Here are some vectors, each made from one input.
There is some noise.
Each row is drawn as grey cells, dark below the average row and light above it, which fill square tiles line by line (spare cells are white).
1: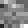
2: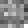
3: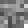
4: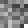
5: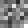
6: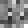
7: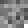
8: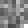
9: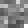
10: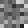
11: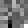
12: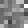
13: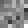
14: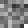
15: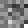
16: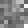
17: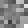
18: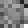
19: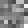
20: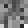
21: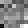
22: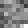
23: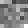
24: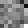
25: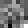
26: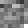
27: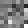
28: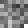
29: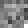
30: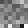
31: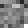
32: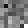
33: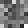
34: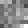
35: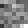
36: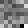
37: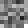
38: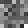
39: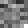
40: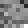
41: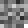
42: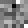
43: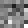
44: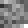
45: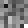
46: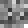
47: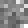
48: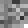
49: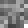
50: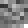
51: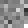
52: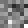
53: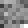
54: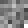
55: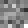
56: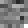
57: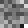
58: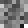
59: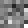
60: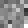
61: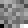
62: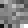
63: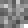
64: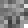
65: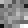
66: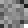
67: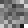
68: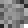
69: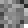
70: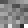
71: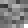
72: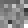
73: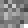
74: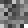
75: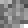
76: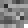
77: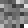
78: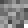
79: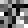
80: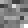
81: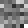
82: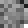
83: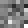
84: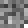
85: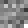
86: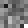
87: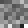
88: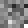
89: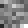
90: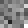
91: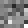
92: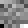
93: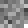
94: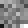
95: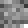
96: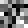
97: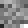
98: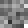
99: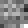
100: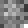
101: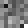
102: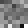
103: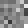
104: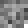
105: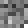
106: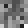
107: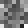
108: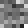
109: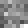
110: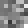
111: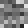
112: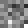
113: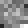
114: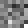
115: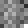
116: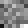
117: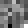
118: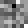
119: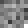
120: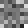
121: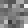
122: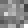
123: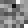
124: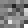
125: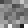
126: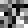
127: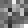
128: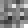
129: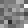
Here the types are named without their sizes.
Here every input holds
a list of points on a line.
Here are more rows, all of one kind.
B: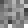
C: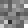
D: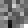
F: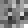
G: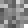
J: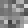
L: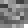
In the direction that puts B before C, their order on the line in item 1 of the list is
D, F, L, B, C, J, G.
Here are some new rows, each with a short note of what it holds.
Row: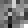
a list of two items
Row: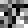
the empty list
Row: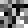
the empty list
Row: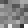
a list of one item
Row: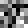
the empty list
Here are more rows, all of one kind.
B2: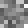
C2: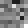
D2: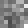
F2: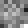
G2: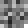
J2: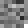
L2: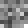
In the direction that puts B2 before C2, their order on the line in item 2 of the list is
B2, L2, F2, C2, G2, J2, D2.
